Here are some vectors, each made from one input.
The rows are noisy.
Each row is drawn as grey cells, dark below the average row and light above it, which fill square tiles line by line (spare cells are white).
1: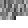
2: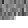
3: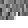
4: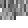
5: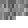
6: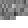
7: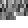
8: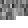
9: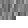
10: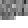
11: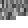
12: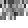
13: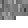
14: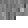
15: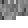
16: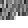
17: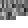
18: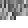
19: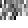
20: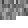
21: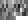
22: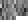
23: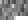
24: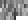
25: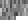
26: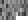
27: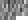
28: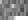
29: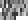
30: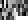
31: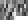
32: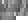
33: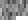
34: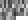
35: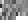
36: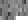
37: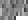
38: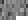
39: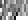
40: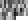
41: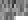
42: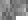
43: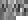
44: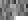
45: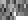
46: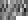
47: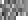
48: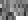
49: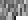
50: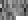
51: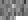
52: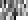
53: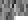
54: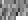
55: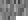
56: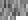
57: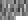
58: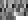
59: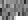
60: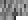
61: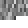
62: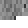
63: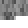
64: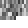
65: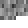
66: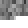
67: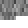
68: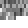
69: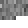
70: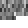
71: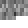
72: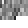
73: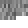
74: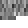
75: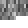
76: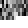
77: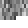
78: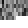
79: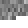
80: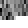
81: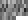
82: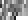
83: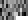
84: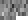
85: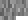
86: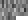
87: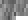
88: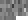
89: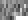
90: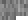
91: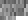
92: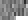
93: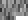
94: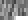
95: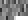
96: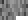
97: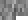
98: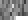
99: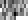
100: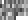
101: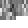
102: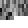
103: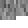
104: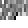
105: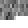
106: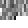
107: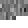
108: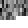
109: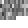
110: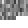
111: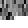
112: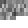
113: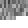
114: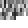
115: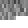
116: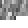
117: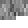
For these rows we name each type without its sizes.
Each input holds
a point on each of five lines.
